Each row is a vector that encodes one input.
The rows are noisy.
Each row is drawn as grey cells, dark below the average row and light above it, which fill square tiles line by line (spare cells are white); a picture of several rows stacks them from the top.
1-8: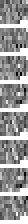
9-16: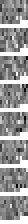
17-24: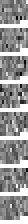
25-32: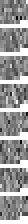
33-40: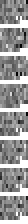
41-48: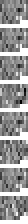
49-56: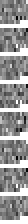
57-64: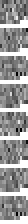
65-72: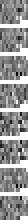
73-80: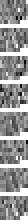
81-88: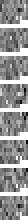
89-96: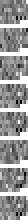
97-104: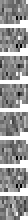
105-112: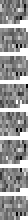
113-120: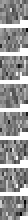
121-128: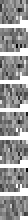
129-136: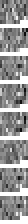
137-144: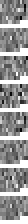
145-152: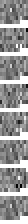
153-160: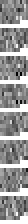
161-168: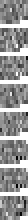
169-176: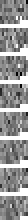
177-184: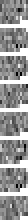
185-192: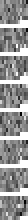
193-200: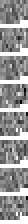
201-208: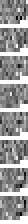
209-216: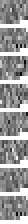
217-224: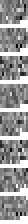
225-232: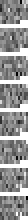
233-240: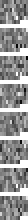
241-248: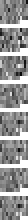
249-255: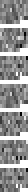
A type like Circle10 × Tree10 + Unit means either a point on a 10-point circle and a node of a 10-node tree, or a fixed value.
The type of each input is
Bool × Circle6 + Unit.
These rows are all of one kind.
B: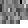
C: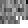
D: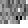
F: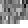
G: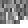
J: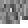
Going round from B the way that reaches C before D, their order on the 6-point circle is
B, J, C, F, G, D.
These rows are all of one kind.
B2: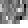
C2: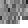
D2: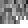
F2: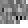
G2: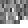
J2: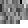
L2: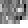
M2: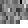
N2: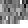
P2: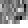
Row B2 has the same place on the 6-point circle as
G2, L2 and P2.
